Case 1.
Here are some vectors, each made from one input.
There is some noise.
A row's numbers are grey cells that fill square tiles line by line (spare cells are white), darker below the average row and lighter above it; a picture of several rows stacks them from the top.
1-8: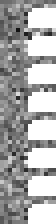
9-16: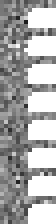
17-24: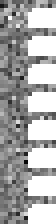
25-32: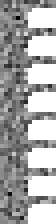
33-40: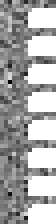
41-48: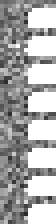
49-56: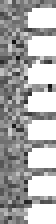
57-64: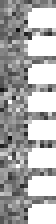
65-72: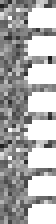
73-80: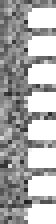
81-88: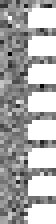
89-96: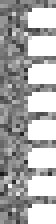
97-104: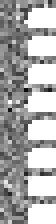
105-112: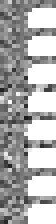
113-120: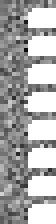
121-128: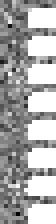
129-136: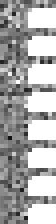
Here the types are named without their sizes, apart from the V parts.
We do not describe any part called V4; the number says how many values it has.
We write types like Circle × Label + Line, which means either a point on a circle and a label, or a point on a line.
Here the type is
Bool × Label × V4.
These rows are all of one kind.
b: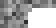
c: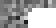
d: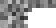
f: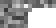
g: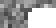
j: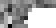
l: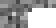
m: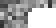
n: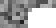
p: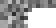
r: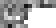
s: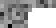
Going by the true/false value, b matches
c, f and m.
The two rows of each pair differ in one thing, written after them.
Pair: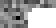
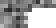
the true/false value
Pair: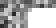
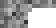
the value of V4
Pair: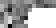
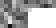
the true/false value
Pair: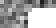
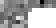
the true/false value
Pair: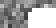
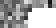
the value of V4
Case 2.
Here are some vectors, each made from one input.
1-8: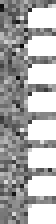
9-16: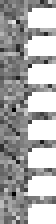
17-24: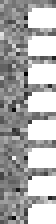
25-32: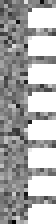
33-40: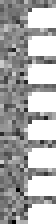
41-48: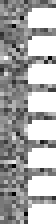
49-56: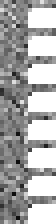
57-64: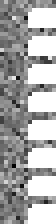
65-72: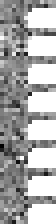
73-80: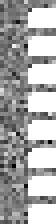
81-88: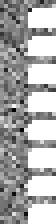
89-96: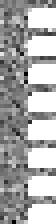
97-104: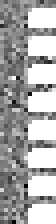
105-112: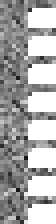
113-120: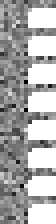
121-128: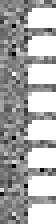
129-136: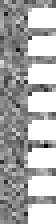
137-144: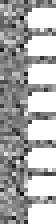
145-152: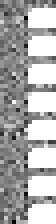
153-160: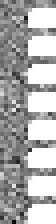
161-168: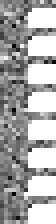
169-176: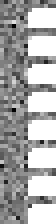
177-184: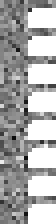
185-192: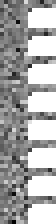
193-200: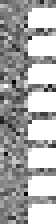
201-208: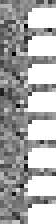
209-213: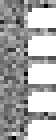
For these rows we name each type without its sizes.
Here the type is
List(Line).
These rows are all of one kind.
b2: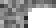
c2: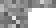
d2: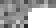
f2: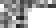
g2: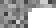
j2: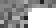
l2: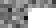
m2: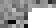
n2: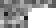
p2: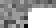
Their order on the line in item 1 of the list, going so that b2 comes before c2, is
j2, d2, p2, n2, b2, m2, f2, l2, c2, g2.
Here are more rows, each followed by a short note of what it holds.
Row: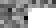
a list of three items
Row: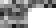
the empty list
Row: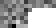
a list of one item
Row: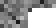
a list of two items
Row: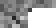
a list of two items
